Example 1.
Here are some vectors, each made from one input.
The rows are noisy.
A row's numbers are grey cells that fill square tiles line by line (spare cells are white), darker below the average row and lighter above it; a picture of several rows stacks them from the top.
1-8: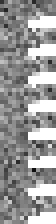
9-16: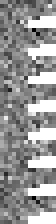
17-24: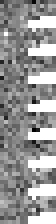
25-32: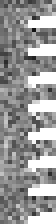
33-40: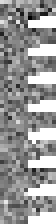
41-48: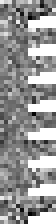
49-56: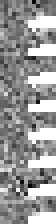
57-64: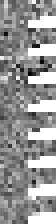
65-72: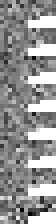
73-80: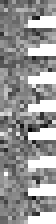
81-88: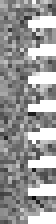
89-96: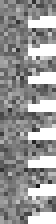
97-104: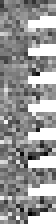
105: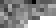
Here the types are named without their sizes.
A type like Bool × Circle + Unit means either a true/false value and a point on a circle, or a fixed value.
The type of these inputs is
List(Circle).
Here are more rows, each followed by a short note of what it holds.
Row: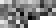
the empty list
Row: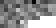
a list of two items
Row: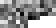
the empty list
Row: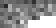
a list of two items
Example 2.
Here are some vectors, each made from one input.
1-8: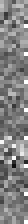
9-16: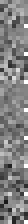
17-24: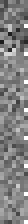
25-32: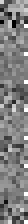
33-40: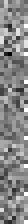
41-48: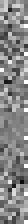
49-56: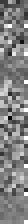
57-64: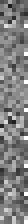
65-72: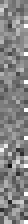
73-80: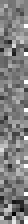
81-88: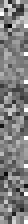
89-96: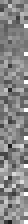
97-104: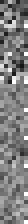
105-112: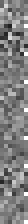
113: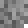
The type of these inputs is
Line7 + Tree11.
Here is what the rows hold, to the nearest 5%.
About 35% of them hold a point on a 7-point line. The rest hold a node of an 11-node tree.
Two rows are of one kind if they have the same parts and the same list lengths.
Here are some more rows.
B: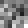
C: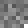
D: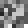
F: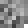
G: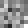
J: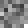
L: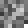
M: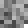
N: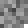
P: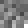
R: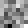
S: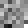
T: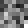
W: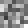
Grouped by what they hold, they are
B, C, J, M, P, R, W
D, F, G, L, N, S, T

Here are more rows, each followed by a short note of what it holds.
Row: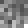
a node of an 11-node tree
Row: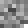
a point on a 7-point line
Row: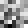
a point on a 7-point line
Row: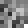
a point on a 7-point line
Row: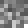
a point on a 7-point line
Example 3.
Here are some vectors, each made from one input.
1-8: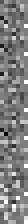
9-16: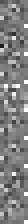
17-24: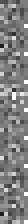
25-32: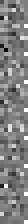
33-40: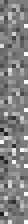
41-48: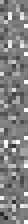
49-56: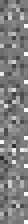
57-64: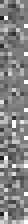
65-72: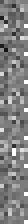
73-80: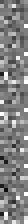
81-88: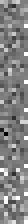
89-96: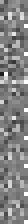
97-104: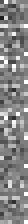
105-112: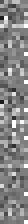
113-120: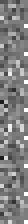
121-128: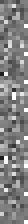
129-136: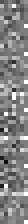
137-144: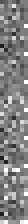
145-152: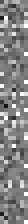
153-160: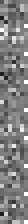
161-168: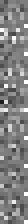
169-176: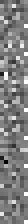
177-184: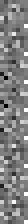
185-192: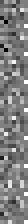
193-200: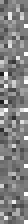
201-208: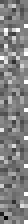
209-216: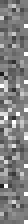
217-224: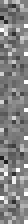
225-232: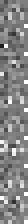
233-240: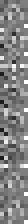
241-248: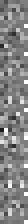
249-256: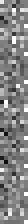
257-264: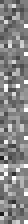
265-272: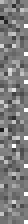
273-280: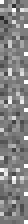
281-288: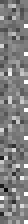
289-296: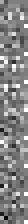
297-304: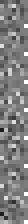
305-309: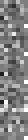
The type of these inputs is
Line4 × Line5 + Line9.
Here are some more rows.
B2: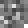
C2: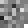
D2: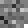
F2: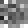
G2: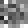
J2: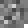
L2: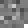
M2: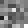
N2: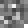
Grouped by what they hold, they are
B2, J2, L2, N2
C2, D2, F2, G2, M2

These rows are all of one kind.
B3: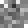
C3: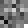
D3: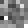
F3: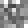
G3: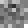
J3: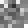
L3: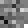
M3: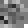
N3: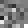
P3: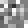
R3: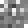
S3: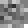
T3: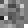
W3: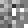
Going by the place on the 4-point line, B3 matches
D3, J3, P3 and T3.
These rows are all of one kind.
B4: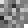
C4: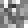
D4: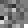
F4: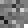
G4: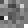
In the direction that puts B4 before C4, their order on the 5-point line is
D4, G4, F4, B4, C4.
